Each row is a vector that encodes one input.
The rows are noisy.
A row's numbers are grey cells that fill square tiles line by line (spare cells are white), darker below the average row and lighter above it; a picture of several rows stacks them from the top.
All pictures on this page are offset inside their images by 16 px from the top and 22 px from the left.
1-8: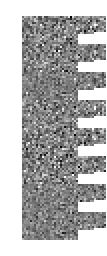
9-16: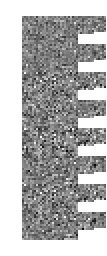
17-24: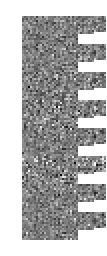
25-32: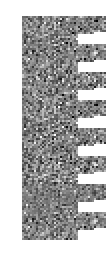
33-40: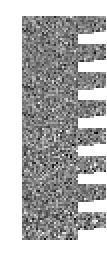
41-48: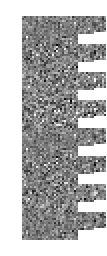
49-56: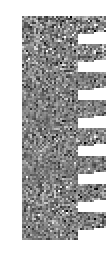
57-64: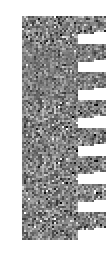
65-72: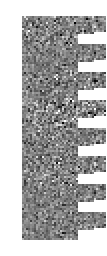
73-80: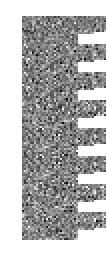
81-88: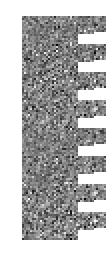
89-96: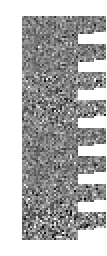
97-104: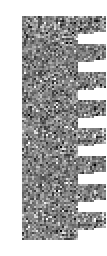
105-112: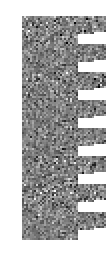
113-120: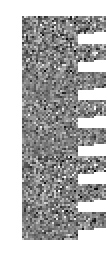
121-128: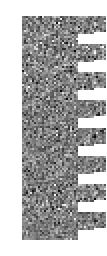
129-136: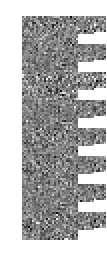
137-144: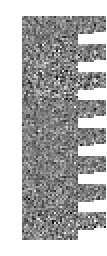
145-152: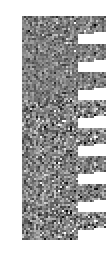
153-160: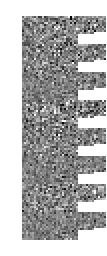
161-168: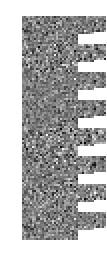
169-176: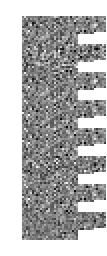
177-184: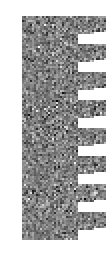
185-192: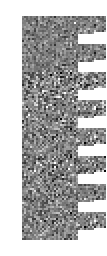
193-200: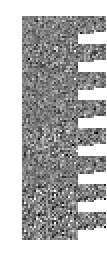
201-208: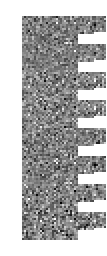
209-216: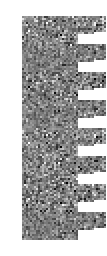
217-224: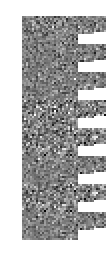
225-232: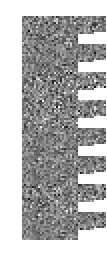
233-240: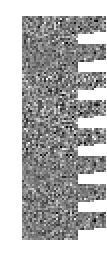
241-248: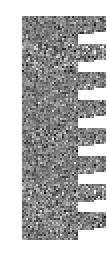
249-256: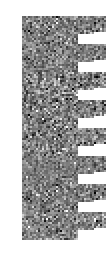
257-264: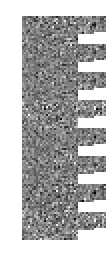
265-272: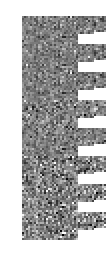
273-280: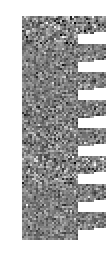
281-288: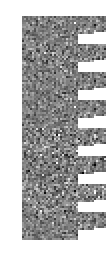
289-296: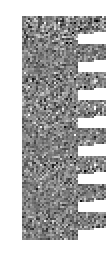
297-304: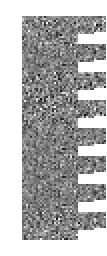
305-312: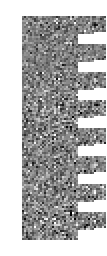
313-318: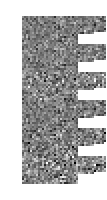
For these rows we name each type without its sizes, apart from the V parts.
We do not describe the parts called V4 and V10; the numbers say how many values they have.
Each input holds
a true/false value and a value of V4, together with either a node of a tree, or a value of V10.
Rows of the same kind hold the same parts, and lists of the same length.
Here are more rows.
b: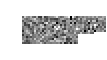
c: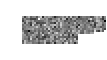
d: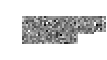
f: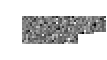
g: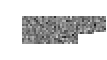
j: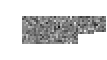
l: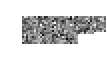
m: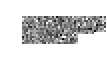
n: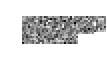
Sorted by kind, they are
b, d, l, m, n
c, f, g, j

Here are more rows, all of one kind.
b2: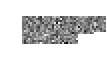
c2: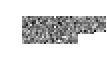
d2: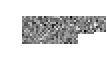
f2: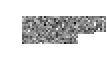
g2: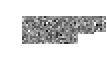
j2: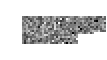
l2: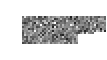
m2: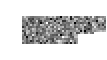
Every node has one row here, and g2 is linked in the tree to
f2.
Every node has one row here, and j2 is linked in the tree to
b2.
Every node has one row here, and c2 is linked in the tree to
d2 and m2.
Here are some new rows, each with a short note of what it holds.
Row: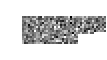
a node of a tree, a true/false value and a value of V4
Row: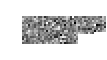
a node of a tree, a true/false value and a value of V4
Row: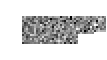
a node of a tree, a true/false value and a value of V4
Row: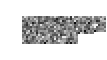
a node of a tree, a true/false value and a value of V4
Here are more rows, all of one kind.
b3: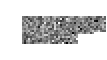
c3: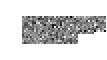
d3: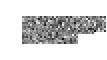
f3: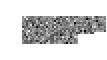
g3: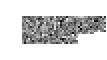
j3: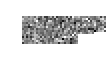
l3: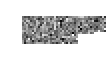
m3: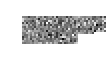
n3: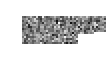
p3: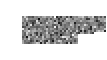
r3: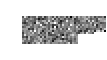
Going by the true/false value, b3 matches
f3 and n3.
